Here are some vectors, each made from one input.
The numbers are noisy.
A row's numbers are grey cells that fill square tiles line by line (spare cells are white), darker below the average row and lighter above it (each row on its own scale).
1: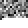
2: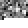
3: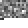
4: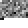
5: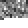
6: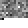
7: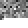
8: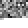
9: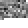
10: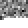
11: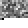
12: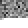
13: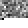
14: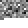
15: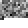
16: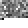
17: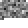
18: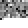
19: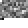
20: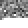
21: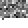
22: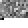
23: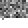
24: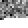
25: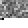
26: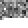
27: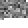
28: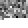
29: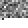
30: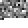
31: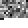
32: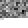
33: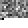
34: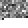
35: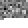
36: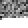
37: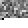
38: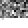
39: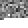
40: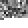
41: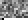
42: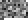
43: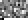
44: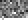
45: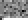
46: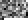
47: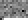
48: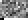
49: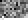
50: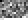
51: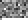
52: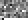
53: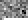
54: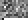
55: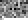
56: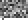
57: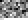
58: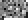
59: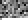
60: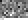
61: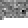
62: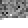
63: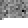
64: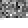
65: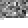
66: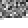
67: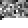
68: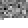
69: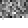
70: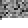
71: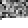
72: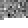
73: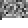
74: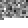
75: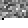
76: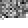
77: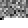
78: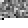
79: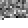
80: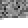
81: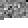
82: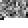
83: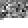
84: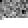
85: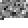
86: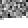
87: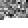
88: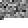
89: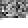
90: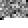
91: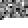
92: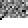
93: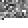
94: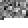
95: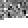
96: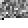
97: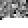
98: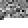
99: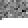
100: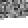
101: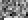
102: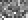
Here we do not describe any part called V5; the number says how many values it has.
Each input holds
a point on a 4-point line and a true/false value, together with either a fixed value, or two values of V5.
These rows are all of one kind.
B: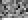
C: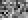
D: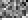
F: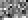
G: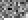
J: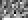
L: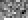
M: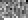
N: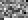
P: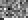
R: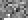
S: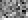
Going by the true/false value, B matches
C, J and R.
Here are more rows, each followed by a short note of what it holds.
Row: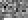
a point on a 4-point line, a true/false value and two values of V5
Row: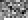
a point on a 4-point line, a true/false value and two values of V5
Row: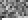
a point on a 4-point line, a true/false value and two values of V5
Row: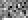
a point on a 4-point line, a true/false value and two values of V5
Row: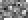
a point on a 4-point line and a true/false value
